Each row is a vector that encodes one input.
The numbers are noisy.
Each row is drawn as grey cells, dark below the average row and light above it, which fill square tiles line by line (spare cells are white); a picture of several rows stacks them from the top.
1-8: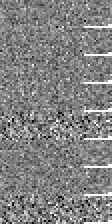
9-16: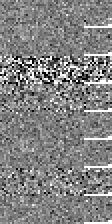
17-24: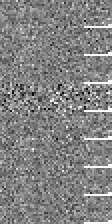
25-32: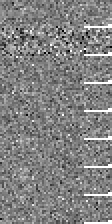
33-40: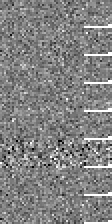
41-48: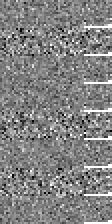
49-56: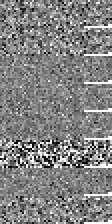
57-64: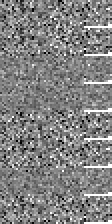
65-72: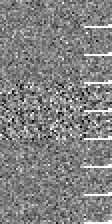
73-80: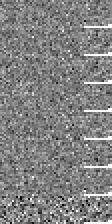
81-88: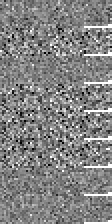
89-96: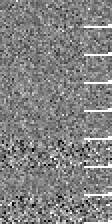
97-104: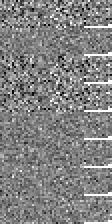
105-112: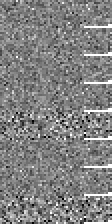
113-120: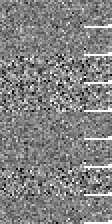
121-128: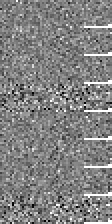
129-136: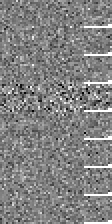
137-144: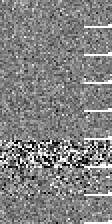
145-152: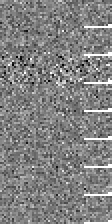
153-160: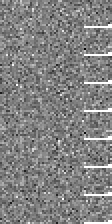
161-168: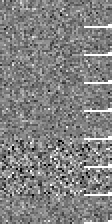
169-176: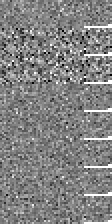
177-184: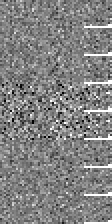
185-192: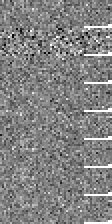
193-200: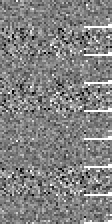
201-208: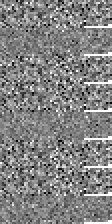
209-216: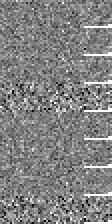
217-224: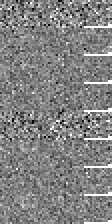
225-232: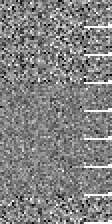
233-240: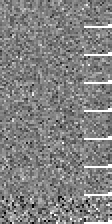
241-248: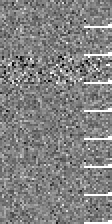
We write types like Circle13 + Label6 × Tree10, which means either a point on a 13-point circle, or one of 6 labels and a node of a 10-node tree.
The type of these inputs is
List2((Circle10 + Label9) × Line5).
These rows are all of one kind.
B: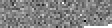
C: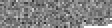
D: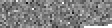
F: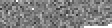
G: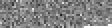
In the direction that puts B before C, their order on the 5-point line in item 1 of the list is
D, F, G, B, C.
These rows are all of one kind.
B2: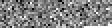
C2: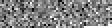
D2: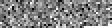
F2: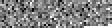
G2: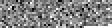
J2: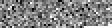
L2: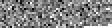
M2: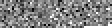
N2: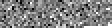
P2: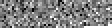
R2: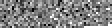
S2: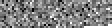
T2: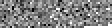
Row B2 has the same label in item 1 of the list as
C2 and M2.
